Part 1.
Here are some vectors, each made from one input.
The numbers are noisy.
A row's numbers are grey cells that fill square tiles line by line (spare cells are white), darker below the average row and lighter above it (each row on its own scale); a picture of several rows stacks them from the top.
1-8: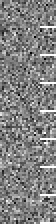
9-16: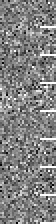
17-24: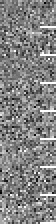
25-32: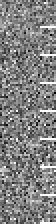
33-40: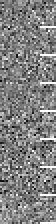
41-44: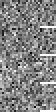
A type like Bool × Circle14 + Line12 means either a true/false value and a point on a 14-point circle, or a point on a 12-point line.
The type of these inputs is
Label7.
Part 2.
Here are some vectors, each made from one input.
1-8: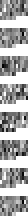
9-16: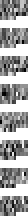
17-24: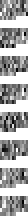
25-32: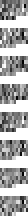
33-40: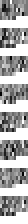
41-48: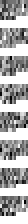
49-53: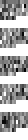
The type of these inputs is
Line7.
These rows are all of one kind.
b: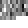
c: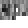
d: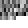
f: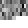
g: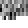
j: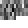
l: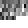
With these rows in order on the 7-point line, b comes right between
f and g.
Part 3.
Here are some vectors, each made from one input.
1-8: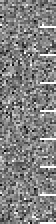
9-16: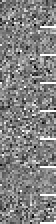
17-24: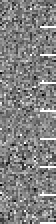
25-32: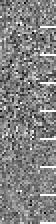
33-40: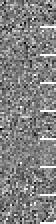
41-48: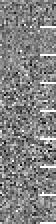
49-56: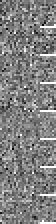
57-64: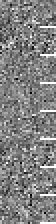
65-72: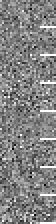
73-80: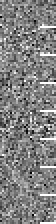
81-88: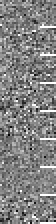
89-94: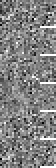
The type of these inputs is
Label12.
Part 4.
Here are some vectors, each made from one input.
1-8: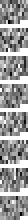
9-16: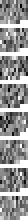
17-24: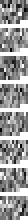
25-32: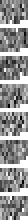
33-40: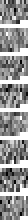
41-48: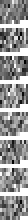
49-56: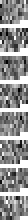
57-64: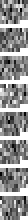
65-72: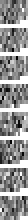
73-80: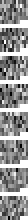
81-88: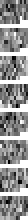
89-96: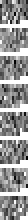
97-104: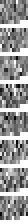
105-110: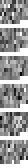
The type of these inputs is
Bool × Bool × Bool × Bool.
